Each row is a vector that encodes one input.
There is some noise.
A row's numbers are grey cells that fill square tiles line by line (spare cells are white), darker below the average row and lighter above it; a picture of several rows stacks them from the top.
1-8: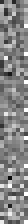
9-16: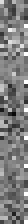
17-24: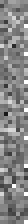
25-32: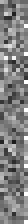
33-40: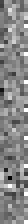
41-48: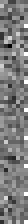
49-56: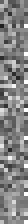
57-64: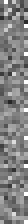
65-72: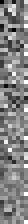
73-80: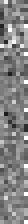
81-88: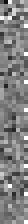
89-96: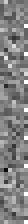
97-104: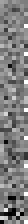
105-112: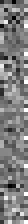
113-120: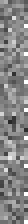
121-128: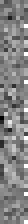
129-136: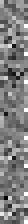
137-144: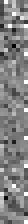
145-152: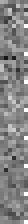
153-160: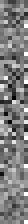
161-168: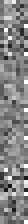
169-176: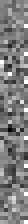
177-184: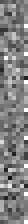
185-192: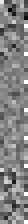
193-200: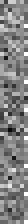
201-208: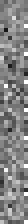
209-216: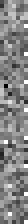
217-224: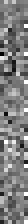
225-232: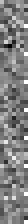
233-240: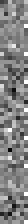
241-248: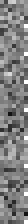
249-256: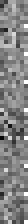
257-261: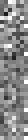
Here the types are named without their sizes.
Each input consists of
either a point on a line, or five true/false values.
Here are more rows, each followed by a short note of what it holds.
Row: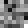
five true/false values
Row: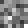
a point on a line
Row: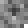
five true/false values
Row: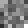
a point on a line
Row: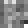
a point on a line
